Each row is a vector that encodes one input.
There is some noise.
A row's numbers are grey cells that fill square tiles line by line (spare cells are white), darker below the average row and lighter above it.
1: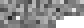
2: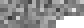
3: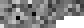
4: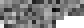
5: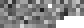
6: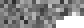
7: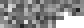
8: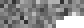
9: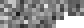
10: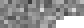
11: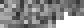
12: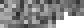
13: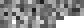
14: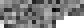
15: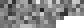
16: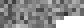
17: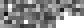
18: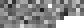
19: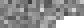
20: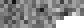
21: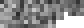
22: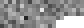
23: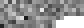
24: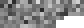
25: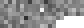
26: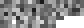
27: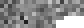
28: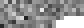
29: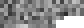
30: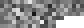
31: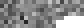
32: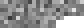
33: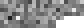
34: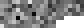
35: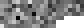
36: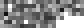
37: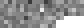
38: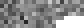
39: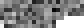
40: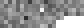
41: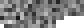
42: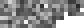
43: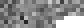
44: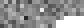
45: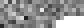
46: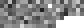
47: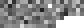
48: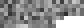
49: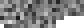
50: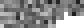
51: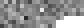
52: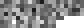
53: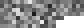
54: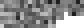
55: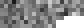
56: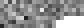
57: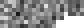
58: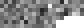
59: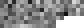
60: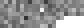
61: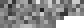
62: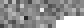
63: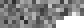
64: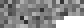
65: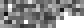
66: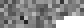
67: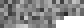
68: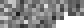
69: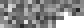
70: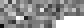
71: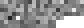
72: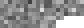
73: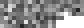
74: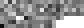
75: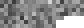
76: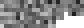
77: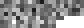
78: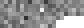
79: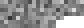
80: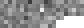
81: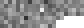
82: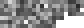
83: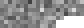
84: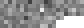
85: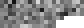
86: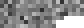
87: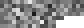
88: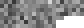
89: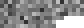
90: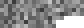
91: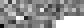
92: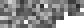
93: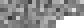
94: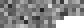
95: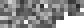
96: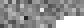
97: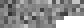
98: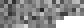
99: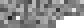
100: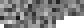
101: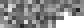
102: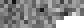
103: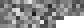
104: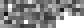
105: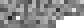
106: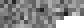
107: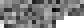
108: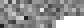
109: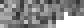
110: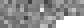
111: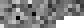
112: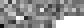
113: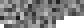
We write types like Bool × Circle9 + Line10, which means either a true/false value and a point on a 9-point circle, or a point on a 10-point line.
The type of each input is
Line4 × Line6 + Line8 + Tree11.
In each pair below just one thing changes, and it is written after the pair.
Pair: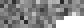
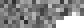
the place on the 6-point line
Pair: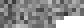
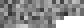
the place on the 4-point line
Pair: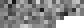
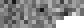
the place on the 4-point line
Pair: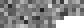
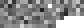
the place on the 4-point line
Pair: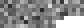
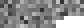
the place on the 6-point line
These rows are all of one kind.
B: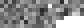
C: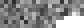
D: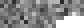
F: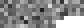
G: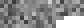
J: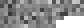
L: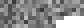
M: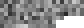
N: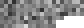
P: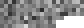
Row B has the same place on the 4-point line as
C and D.
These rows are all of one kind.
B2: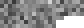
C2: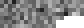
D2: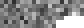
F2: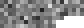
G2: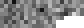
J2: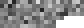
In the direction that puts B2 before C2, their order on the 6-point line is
F2, D2, J2, B2, G2, C2.
